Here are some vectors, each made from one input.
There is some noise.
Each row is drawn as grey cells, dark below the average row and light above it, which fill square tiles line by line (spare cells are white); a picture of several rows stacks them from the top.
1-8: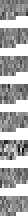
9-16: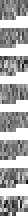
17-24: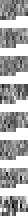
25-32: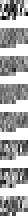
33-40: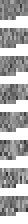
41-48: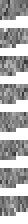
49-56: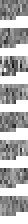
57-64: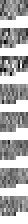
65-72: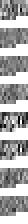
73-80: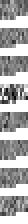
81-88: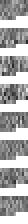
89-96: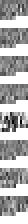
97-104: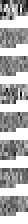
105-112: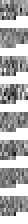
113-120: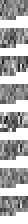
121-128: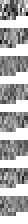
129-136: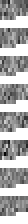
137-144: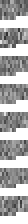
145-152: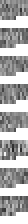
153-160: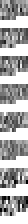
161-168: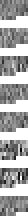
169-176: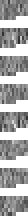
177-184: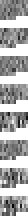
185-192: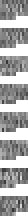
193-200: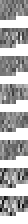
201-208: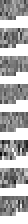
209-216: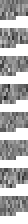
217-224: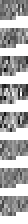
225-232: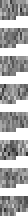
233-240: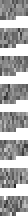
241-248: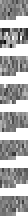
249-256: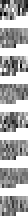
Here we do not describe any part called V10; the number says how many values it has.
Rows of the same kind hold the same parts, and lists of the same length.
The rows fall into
3 kinds.
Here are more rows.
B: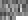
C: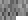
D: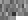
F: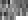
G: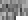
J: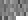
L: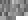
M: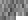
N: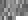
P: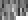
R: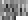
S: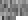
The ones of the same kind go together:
B, C, D, M
F, J, P
G, L, N, R, S

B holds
a node of a 7-node tree.
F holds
a point on an 8-point line.
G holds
a point on a 5-point line, a true/false value and a value of V10.
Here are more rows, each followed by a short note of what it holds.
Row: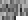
a point on a 5-point line, a true/false value and a value of V10
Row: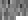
a point on an 8-point line
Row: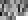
a point on a 5-point line, a true/false value and a value of V10
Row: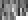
a point on an 8-point line
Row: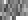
a point on an 8-point line
